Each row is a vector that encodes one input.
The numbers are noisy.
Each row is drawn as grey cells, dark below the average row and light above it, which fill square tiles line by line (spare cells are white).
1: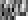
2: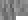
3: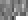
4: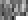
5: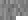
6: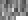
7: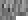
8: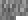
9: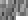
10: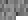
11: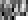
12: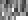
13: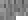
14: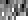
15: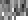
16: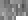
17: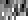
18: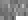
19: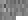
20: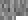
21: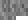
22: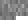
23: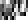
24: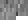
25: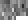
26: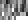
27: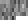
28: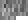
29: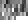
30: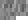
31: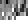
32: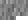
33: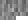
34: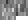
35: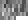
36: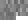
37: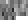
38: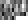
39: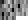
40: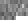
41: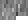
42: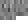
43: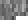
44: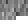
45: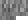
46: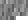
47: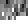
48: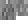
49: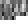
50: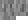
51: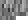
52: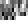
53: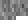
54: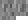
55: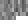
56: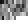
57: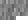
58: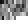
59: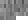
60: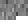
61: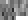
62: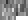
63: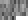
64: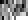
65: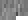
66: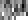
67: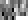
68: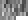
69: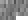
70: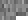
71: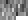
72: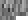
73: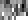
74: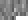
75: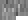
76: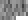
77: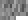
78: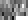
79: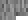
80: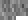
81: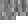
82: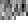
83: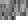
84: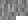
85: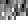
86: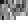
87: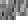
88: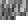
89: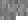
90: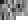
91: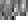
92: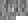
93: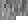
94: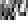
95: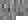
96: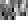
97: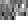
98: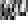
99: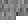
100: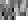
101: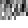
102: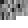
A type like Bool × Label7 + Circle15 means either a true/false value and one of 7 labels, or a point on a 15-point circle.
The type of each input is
List2(Line6).
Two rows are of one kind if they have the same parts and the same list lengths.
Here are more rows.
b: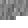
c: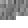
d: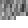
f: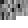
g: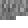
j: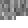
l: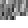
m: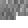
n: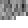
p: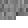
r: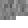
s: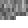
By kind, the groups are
b, c, g, j, l, m, n
d, p, r, s
f

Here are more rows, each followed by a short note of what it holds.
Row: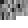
the empty list
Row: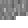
a list of two items
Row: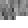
a list of two items
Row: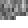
a list of two items
